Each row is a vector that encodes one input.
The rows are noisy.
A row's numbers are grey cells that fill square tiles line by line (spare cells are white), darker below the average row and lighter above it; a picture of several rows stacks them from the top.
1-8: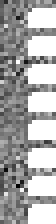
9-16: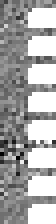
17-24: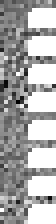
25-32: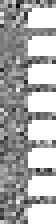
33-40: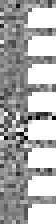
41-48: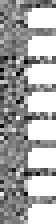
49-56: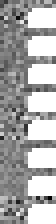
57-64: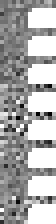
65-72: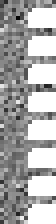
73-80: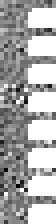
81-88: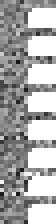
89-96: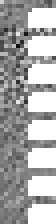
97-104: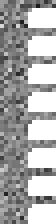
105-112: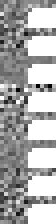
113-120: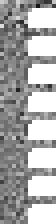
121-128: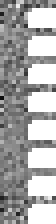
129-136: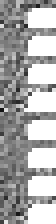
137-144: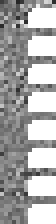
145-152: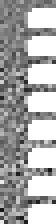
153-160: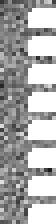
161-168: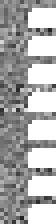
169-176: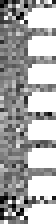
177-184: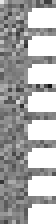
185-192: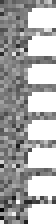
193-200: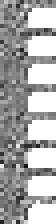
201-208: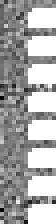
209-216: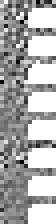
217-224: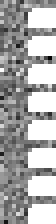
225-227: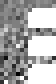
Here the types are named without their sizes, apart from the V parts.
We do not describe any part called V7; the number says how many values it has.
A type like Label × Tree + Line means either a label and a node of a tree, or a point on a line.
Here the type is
Bool × Line × V7.
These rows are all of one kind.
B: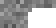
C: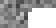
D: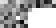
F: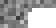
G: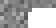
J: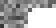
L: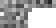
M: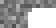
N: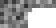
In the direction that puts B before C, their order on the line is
L, B, D, C, G, N, M, F, J.
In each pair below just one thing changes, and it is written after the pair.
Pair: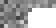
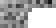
the value of V7
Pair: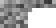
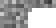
the place on the line
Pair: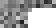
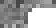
the true/false value
